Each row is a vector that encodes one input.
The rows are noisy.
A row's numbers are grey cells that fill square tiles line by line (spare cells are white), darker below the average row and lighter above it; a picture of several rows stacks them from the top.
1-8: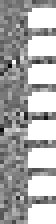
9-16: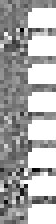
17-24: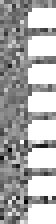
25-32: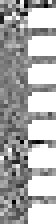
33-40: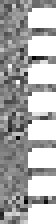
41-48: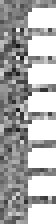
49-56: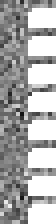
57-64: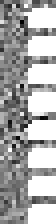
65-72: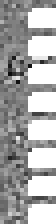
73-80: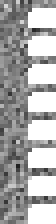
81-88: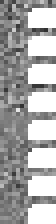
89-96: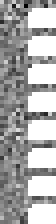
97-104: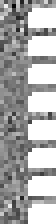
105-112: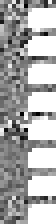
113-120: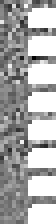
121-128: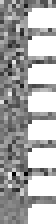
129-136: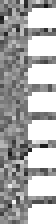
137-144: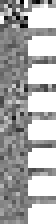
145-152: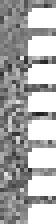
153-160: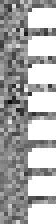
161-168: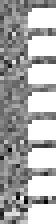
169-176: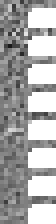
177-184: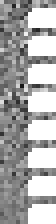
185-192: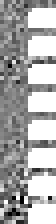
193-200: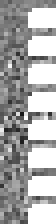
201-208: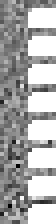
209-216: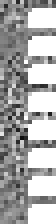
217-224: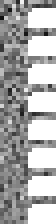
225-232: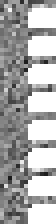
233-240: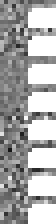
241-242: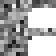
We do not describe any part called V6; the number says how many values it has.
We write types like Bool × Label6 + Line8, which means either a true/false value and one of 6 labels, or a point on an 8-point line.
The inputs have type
Bool × Bool × Bool × (Circle9 + List2(V6)).
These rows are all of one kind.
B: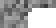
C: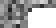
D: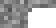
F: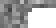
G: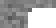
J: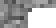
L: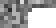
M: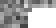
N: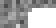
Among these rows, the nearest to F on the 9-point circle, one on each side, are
B and C.
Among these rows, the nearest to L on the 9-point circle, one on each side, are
D and J.
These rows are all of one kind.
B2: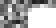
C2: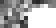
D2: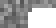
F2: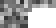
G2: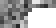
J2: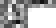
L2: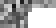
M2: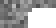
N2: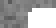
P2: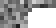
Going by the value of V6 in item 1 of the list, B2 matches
D2, F2, M2 and N2.
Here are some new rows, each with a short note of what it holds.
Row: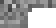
three true/false values, together with a list of two items
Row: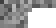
three true/false values, together with the empty list
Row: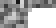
a point on a 9-point circle and three true/false values
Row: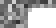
three true/false values, together with a list of one item
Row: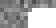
three true/false values, together with the empty list
